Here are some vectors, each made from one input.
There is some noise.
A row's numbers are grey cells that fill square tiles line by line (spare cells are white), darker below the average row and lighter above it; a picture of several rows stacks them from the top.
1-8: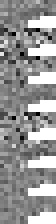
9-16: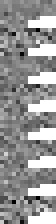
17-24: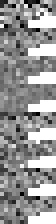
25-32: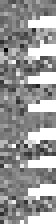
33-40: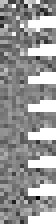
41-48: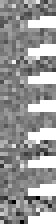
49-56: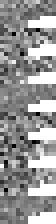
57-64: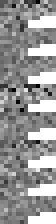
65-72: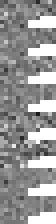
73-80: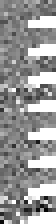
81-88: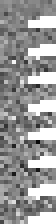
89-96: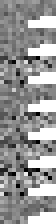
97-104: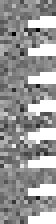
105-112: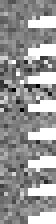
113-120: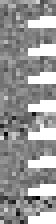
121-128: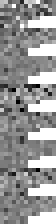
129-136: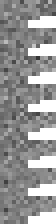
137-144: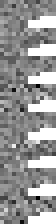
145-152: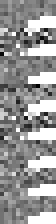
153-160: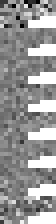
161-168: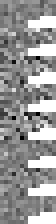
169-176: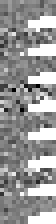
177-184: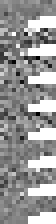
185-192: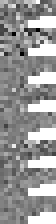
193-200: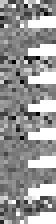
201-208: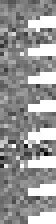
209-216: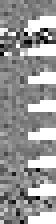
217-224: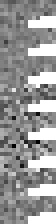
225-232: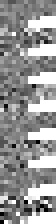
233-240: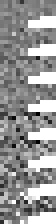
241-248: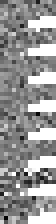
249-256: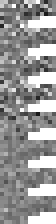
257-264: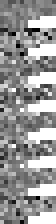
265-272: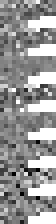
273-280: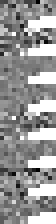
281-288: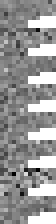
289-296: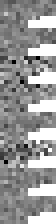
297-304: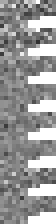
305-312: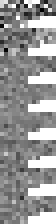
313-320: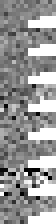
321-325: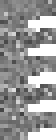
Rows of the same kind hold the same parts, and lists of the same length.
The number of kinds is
3.
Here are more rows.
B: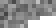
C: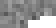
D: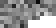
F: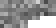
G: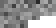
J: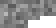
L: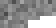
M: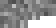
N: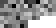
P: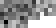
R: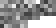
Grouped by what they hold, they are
B, C, D, G, L, N
F, J, M, R
P

